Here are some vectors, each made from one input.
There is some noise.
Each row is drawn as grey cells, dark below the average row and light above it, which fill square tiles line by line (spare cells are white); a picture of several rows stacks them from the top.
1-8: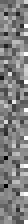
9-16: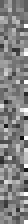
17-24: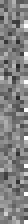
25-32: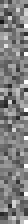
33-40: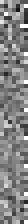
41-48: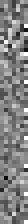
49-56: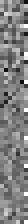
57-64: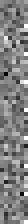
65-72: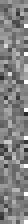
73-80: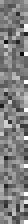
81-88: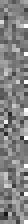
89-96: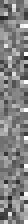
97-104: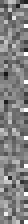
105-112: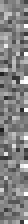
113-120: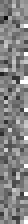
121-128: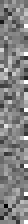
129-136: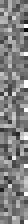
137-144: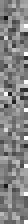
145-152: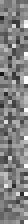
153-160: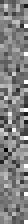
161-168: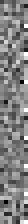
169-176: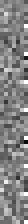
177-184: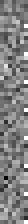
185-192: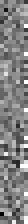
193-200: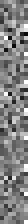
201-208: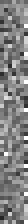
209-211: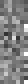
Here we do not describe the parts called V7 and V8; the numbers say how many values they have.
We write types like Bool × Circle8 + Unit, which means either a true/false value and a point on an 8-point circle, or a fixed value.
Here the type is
(Bool × (Line4 + V8) + Line6) × V7.
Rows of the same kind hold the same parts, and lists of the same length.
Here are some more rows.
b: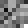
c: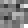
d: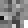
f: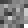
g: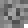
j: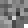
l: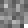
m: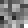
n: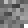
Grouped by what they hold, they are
b, f, j
c
d, g, l, m, n

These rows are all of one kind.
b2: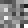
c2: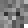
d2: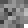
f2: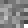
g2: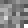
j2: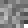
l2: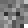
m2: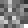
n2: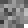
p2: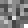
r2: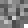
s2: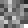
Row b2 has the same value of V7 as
f2, g2 and j2.
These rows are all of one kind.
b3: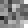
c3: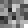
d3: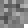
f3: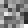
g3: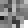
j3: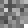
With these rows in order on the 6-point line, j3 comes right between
c3 and g3.
